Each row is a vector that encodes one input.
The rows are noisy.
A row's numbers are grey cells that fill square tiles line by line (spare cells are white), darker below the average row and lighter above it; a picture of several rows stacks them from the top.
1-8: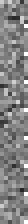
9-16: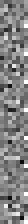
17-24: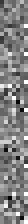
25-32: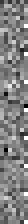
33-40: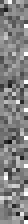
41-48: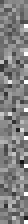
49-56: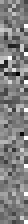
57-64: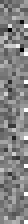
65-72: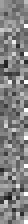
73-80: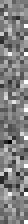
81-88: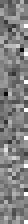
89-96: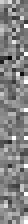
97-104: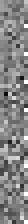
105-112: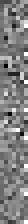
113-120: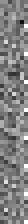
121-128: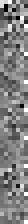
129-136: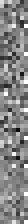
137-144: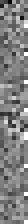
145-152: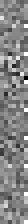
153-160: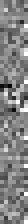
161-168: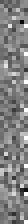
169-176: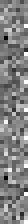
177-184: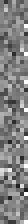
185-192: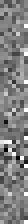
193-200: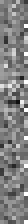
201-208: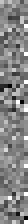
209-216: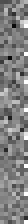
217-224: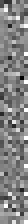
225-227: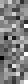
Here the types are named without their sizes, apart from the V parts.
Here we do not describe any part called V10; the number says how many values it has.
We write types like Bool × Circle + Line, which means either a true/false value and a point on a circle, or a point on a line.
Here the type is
(Bool × Circle + Unit) × V10.
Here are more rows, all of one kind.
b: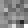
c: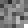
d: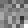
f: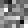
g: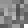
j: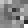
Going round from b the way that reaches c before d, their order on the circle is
b, j, g, c, d, f.
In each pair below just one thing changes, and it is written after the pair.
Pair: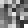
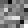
the place on the circle
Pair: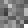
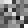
the value of V10
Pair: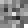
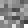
the place on the circle
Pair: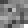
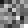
the true/false value
